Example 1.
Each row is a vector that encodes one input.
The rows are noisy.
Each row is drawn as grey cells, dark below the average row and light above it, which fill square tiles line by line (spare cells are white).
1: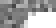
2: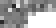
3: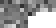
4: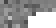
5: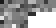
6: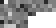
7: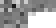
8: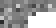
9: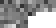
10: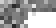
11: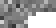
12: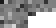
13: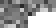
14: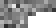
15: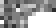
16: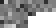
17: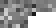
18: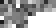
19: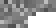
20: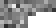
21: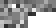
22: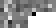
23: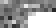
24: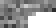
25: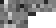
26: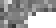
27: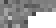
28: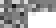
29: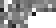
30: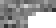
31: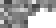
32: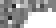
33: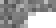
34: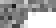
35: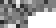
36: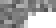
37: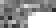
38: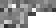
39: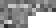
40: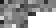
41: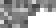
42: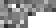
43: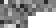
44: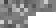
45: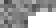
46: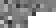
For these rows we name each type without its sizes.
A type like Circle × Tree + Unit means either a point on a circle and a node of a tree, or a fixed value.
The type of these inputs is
Line.
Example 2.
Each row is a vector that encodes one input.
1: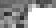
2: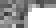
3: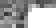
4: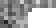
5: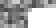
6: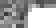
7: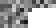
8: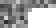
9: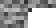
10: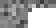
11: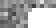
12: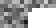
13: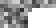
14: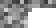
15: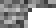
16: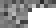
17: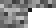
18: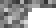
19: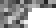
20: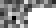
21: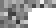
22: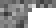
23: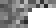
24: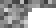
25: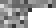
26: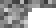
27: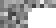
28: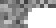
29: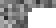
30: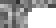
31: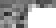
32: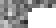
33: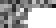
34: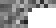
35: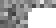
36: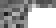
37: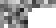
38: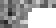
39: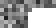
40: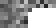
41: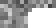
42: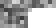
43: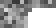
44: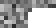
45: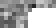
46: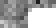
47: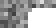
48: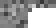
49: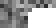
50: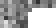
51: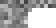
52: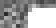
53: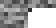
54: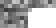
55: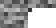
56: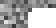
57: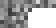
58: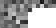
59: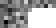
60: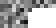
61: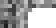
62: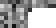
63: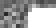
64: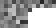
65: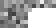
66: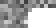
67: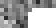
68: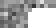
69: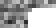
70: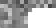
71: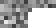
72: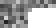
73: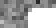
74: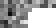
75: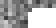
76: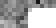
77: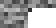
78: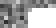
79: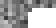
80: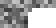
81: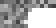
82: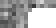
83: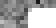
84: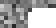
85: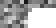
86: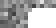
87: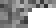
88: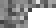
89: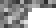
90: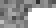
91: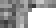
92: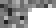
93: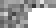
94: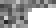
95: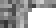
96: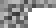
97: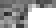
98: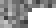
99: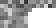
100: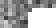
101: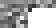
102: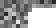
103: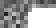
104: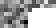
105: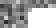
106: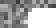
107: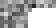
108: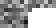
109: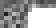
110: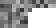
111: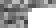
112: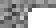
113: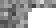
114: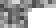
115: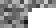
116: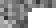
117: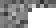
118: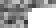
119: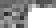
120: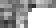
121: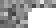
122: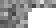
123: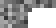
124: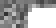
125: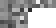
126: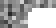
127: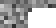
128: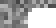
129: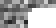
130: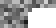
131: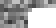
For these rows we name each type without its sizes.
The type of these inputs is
Bool × Bool × Bool × Bool.
